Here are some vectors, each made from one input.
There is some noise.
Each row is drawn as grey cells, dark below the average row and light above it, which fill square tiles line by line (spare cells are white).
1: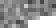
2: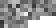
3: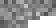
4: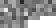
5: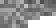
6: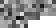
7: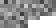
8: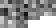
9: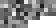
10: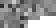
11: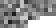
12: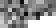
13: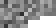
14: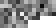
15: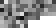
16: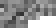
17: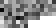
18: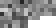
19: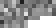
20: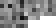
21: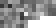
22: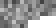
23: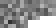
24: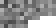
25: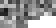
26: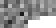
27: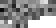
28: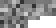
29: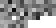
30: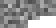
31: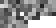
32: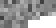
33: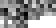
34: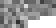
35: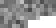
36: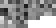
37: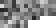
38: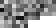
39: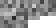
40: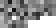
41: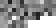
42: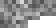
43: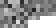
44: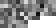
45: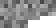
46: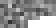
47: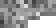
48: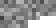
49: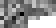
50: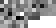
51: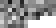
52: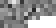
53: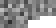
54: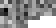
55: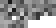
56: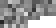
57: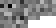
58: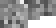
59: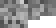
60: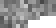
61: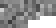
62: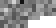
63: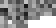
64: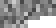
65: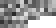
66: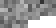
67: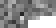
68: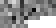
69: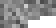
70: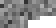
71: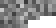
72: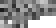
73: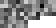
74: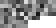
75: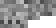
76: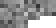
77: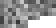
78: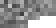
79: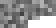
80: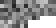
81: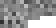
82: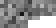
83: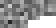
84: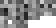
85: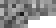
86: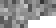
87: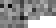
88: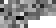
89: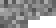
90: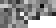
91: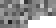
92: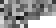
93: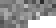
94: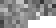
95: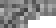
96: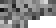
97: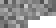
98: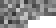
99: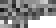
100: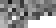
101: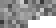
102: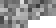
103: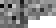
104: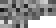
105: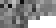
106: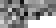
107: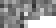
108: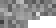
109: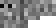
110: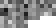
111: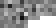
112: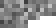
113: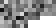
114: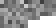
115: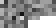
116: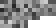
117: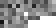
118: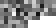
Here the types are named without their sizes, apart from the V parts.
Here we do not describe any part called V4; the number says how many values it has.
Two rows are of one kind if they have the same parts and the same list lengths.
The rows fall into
3 kinds.
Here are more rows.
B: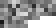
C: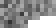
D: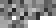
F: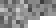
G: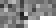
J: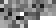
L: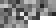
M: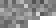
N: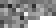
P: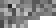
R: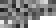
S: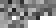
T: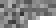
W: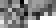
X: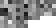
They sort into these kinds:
B, G, N, P
C, F, M, T
D, J, L, R, S, W, X

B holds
two values of V4.
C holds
a point on a line and a true/false value.
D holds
a label.
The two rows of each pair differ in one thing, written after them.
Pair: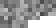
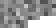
the place on the line
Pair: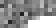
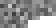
the place on the line
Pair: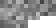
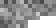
the place on the line
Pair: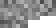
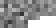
the true/false value
